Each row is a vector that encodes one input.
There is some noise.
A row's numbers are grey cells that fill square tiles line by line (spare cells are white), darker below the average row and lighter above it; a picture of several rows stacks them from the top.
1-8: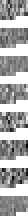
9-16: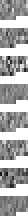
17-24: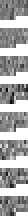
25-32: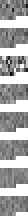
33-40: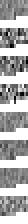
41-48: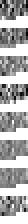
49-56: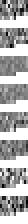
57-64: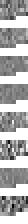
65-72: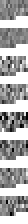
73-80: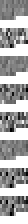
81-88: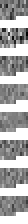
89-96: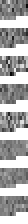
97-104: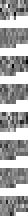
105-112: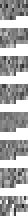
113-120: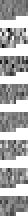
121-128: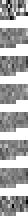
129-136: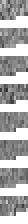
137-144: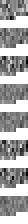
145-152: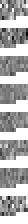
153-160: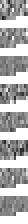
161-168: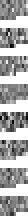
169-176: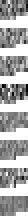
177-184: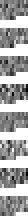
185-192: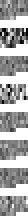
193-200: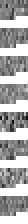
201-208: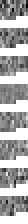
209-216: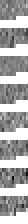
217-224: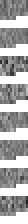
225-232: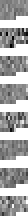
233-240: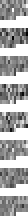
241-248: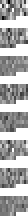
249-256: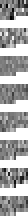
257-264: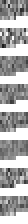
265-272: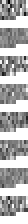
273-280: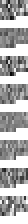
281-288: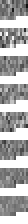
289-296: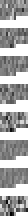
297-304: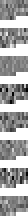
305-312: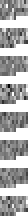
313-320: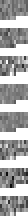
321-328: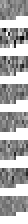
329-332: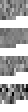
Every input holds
a list of up to two items, each a point on a 9-point circle and one of 8 labels.
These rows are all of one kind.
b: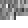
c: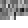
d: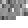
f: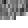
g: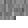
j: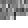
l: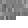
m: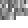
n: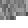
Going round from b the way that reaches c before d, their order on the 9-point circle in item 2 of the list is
b, n, f, g, c, l, d, j, m.
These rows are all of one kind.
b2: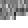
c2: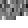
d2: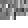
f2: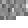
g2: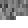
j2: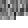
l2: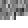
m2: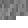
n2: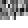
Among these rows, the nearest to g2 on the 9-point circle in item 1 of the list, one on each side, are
m2 and n2.
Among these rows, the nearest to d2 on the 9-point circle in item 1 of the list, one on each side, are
b2 and m2.
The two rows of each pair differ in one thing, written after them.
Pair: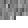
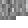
the label in item 1 of the list
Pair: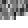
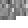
the label in item 2 of the list
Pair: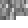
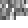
the place on the 9-point circle in item 2 of the list
